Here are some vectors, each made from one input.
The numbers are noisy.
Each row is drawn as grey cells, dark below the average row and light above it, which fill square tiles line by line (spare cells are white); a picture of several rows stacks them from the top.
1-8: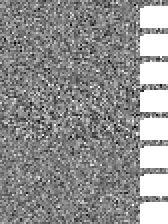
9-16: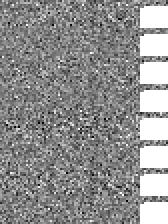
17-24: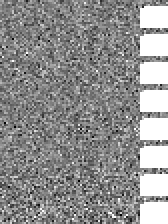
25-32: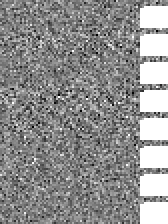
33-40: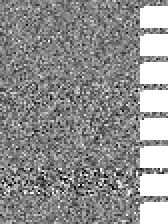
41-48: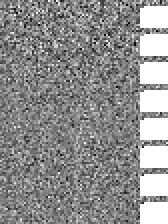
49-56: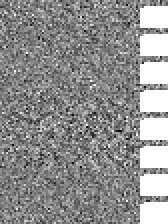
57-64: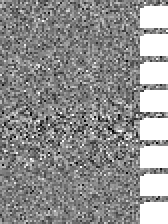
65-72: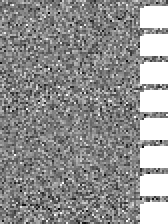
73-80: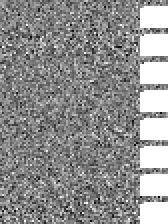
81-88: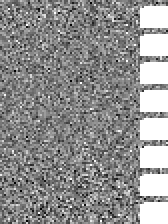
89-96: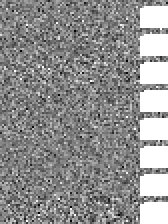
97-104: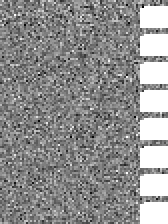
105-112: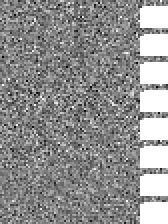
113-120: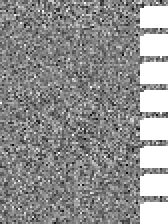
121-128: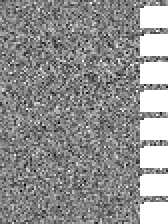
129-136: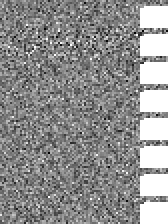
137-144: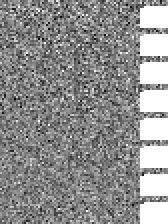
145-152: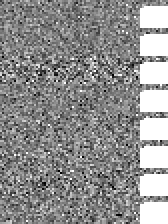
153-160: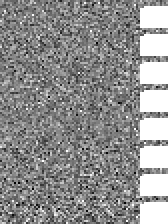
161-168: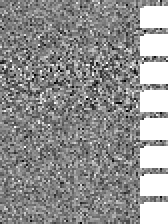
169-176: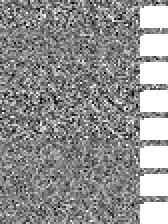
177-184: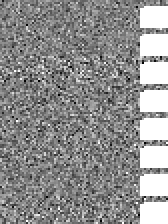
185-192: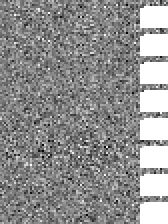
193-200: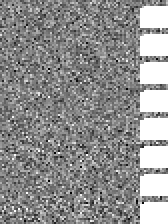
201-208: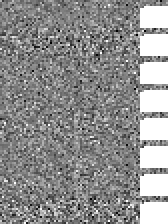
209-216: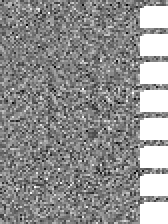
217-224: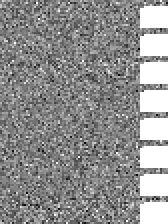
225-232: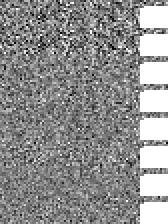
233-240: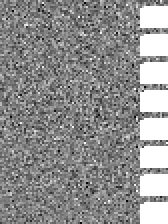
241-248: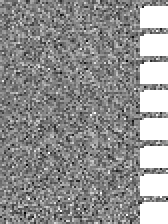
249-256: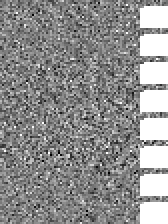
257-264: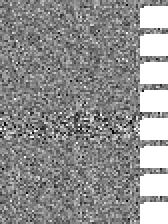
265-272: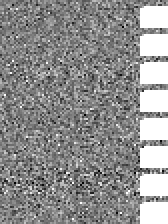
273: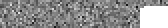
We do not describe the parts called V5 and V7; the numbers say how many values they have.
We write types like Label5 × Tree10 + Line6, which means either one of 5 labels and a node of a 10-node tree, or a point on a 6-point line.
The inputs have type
(Label9 + Line8) × V5 × V7.
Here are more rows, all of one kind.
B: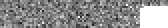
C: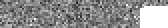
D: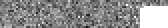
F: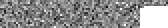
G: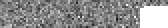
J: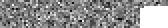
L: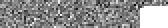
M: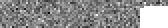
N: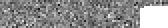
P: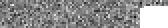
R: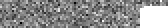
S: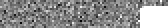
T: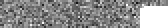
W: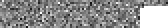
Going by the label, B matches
C, D, G and T.
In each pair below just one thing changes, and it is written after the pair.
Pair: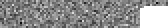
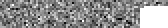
the value of V7
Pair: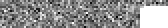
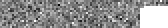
the value of V5
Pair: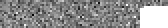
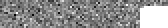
the value of V7
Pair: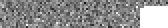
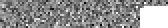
the value of V5
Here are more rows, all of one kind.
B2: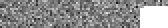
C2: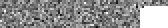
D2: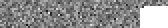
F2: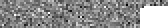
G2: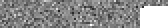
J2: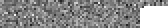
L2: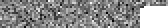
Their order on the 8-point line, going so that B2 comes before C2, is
L2, J2, B2, F2, D2, C2, G2.
